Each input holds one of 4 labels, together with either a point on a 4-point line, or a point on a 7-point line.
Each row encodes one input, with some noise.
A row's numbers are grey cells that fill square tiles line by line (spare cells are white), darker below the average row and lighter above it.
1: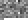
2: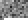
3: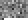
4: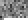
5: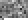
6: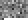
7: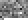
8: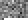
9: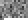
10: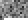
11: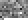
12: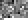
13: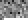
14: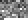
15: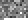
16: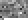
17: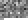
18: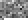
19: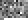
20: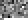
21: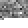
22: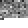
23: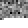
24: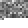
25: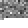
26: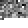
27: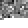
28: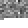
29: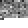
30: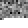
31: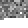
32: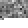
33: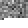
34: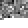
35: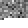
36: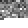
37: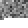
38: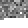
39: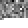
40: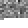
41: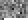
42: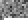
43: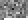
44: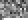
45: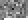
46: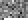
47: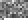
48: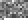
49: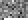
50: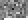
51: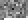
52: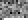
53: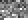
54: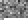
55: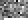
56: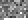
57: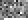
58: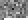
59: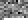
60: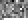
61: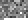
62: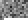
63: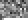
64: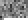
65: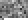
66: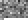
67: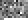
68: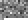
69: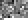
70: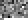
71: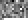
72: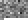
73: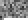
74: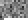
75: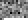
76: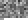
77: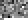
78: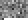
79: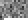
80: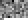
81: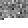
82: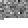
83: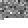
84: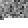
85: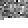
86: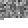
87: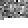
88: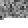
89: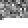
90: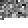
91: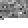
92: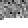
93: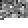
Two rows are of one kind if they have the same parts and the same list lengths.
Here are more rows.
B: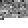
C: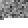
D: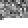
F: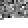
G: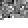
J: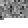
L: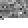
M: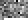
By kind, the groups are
B, D, F, G, M
C, J, L

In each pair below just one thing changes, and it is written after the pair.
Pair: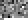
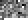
the label
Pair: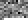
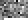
the label
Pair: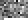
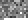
the place on the 4-point line
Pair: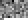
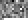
the place on the 4-point line
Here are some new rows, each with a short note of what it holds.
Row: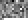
one of 4 labels and a point on a 4-point line
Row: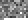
one of 4 labels and a point on a 4-point line
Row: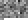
one of 4 labels and a point on a 7-point line
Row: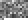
one of 4 labels and a point on a 7-point line
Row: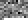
one of 4 labels and a point on a 4-point line
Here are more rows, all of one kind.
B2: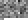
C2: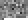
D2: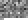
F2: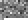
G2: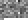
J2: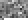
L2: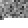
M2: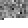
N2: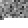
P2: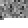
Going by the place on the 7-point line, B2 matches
M2 and P2.
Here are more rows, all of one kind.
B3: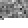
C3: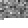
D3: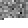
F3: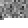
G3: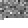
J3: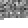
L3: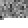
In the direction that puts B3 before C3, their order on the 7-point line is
J3, L3, B3, F3, D3, C3, G3.
